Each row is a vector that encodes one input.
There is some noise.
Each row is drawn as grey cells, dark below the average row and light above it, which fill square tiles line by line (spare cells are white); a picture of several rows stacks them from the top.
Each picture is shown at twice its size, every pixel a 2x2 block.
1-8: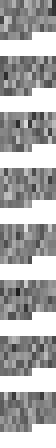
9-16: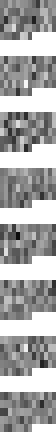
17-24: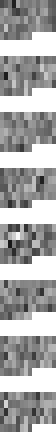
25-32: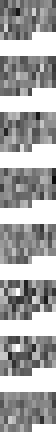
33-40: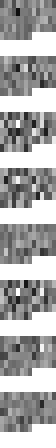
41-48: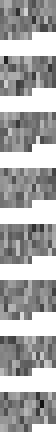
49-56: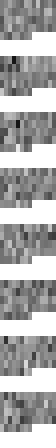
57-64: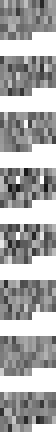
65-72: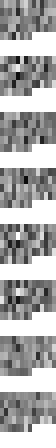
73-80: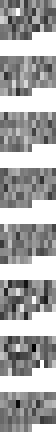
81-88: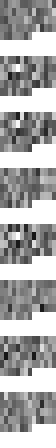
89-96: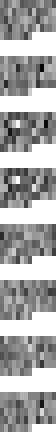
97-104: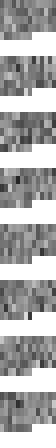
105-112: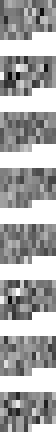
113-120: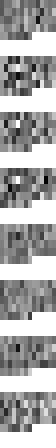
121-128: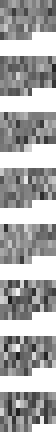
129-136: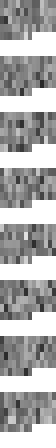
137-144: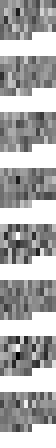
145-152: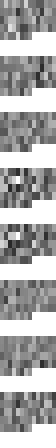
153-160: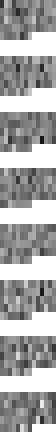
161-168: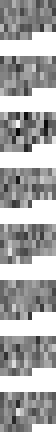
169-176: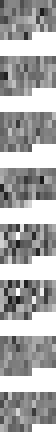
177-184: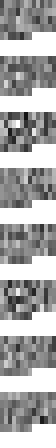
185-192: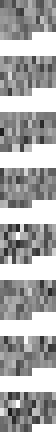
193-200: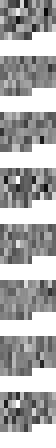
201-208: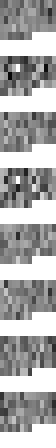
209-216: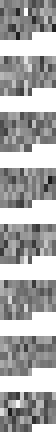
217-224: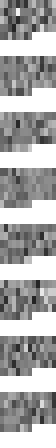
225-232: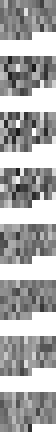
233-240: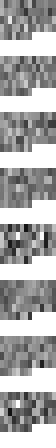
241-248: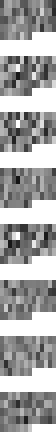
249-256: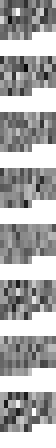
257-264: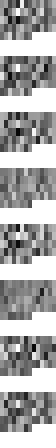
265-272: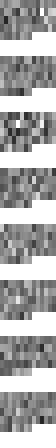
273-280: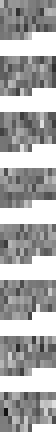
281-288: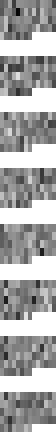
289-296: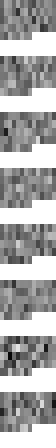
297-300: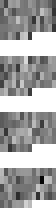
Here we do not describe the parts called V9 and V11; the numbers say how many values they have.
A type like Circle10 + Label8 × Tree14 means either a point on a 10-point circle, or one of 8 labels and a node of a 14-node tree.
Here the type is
(Circle10 + V9) × V11 + Label8.
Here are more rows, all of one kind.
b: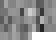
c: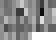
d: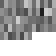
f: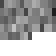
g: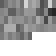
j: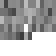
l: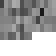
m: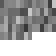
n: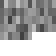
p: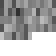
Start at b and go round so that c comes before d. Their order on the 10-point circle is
b, c, g, f, j, m, d, l, n, p.
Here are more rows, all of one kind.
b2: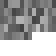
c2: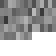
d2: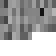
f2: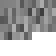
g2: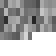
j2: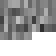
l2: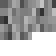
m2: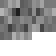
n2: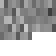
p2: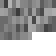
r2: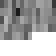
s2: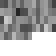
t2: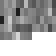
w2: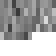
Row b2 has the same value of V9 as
j2, r2, s2 and t2.
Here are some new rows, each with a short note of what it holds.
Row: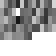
one of 8 labels
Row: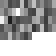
one of 8 labels
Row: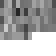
a value of V9 and a value of V11
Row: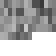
a point on a 10-point circle and a value of V11
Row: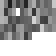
one of 8 labels
